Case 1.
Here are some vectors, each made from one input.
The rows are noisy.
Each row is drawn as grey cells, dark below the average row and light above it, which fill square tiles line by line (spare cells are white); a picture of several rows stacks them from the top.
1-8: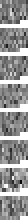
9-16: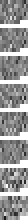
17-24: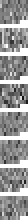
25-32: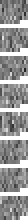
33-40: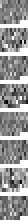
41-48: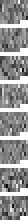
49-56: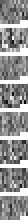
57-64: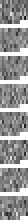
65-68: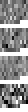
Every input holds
either a point on each of two 5-point lines, or three true/false values.
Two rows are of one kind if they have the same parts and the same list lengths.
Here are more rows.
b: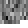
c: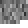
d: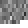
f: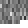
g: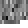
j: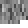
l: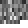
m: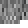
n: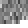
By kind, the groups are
b, c, d, f, g, l, m, n
j

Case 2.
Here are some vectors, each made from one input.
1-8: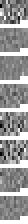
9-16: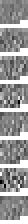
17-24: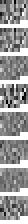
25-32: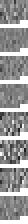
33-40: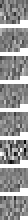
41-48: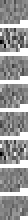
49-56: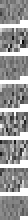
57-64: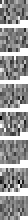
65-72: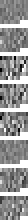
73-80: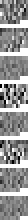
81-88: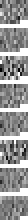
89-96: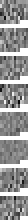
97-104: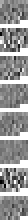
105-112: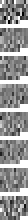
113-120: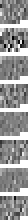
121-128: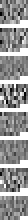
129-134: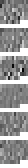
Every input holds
either a point on a 9-point circle, or a point on a 10-point circle, or a fixed value.
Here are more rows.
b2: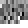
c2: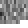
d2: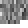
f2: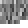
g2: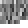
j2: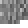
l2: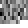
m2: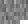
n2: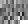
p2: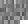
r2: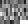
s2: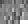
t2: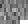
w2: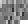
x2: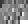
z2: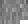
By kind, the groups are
b2, c2, d2, f2, g2, j2, w2
l2, m2, n2, p2, s2, t2, x2, z2
r2

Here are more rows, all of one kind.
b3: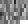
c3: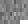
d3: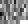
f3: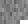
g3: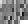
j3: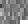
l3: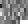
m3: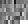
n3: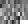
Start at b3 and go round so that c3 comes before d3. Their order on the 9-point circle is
b3, g3, m3, n3, l3, j3, f3, c3, d3.
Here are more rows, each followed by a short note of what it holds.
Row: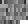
a fixed value
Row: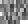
a point on a 9-point circle
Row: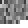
a fixed value
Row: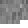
a point on a 10-point circle
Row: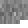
a point on a 9-point circle
